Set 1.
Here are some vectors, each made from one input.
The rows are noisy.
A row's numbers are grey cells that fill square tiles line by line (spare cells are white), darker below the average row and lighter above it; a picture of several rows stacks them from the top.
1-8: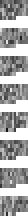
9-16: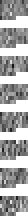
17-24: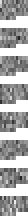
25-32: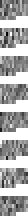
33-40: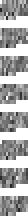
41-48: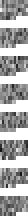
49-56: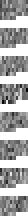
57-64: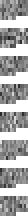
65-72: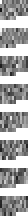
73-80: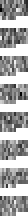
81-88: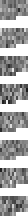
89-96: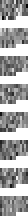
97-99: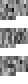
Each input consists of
either a point on a 6-point circle and a point on a 9-point line, or a node of an 8-node tree.
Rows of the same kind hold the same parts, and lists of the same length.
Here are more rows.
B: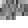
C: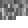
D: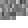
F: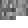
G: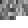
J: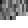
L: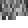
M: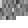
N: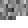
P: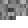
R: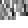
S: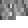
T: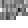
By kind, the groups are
B, D, M, T
C, F, G, J, L, N, P, R, S

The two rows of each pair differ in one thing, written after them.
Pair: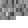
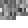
the place on the 6-point circle
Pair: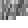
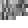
the place on the 9-point line
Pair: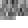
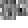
the place on the 6-point circle
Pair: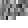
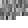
the place on the 6-point circle
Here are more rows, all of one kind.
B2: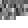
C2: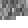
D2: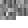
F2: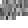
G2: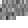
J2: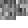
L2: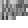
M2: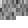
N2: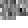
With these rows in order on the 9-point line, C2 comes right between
J2 and N2.
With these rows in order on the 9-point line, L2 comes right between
F2 and G2.
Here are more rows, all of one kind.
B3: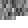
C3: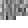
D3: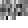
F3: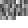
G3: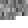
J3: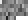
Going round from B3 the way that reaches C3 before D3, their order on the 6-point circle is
B3, J3, C3, F3, D3, G3.
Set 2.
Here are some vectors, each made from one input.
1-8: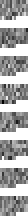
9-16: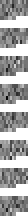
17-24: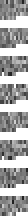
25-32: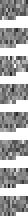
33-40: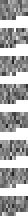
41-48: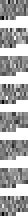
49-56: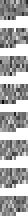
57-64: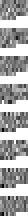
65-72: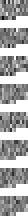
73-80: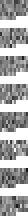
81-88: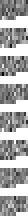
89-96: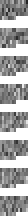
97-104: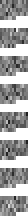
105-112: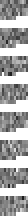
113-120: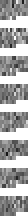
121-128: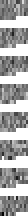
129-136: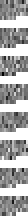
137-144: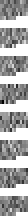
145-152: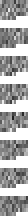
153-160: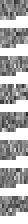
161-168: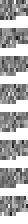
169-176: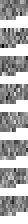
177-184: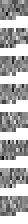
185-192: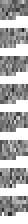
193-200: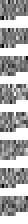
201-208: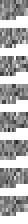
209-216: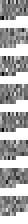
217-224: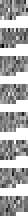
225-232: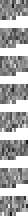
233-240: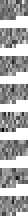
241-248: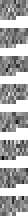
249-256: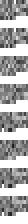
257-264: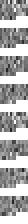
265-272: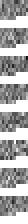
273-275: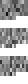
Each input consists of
one of 7 labels, together with either a point on a 10-point circle and a true/false value, or a fixed value.
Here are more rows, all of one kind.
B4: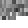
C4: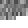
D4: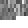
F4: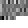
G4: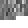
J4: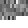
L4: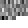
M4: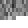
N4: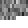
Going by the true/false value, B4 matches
J4, L4 and N4.
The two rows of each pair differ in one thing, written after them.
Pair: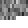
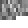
the label
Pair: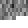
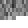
the place on the 10-point circle
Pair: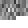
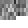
the place on the 10-point circle
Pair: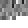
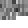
the label
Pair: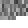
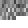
the true/false value
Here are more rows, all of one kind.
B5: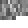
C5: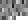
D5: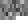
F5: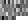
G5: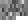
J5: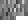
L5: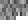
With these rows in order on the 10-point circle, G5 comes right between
D5 and L5.
